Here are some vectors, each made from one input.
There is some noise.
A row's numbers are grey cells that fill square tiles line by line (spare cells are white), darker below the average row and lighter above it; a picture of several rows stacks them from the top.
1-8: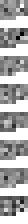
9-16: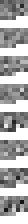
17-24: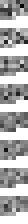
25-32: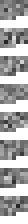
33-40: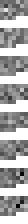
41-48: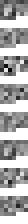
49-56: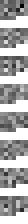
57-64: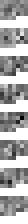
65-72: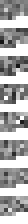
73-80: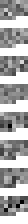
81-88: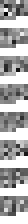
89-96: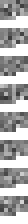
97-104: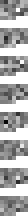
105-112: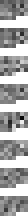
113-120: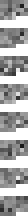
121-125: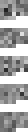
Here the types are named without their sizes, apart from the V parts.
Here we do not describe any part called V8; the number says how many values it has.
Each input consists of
a true/false value, together with either a node of a tree, or a value of V8.
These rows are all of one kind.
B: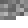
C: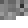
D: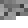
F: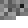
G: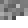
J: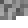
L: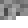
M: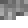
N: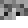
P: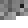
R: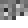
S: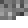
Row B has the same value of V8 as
G and R.
